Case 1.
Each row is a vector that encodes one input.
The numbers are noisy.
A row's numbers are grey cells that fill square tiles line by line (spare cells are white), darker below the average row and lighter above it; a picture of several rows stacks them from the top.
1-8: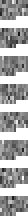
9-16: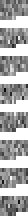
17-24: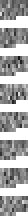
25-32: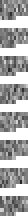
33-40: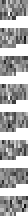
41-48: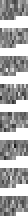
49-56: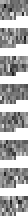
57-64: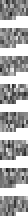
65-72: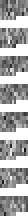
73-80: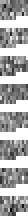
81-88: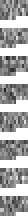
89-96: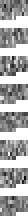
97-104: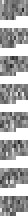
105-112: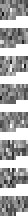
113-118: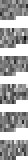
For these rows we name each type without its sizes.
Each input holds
a point on a line, together with either a point on a circle, or a node of a tree.
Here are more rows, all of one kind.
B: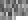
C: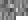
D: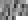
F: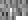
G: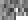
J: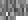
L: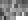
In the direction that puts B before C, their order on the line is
F, L, D, J, B, C, G.
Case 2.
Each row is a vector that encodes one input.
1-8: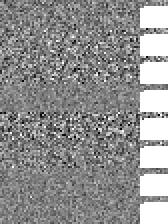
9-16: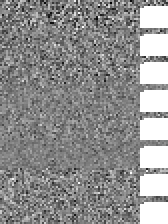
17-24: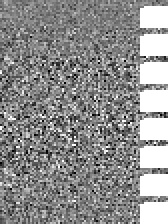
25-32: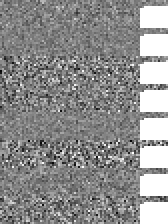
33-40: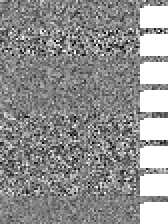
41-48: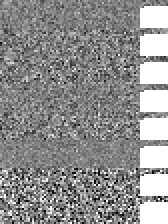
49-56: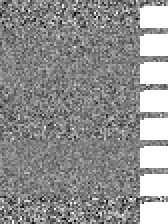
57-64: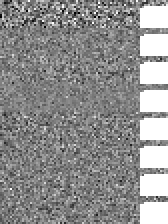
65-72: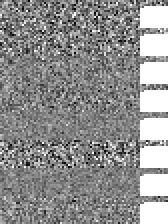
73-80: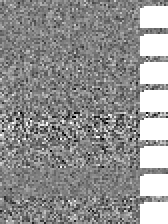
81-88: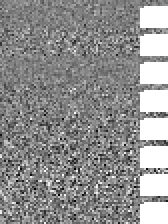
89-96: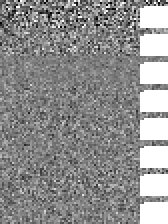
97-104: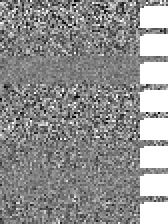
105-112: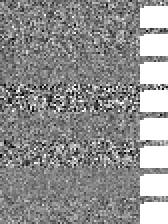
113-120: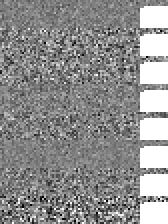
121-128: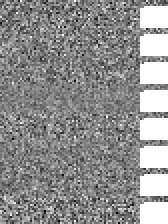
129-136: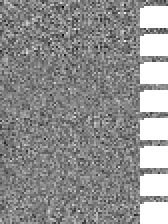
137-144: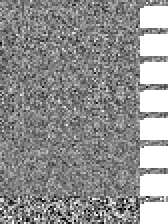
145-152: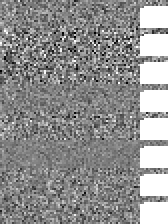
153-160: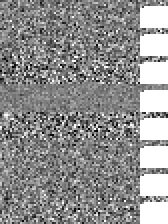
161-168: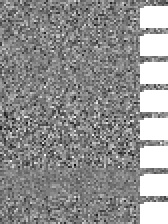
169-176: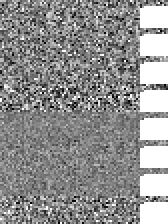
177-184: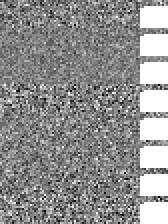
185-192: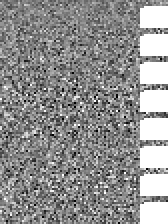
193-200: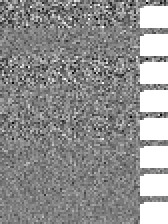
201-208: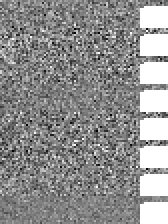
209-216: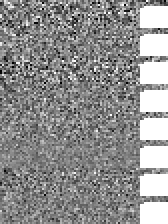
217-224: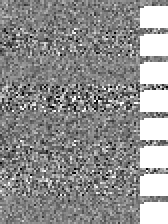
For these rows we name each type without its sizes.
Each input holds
a point on a circle, a point on a line and a node of a tree.
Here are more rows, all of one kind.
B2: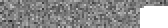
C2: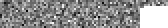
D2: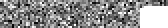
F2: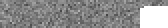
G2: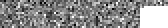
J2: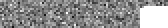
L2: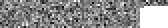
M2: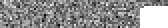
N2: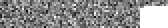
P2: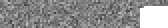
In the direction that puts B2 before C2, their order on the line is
M2, N2, J2, L2, B2, G2, C2, P2, D2, F2.
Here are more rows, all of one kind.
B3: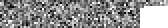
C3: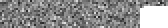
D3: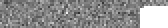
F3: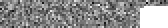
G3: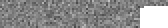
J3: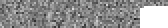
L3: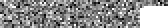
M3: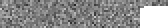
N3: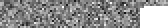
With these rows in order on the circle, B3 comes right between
J3 and N3.
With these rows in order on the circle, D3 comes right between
F3 and L3.
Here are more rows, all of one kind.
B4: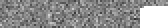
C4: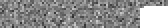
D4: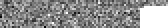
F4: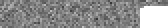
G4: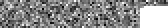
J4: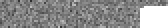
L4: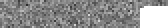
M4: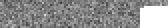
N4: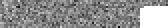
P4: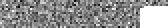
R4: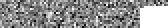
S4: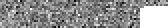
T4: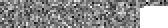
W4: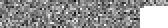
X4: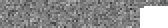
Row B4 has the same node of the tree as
J4, L4, M4 and S4.
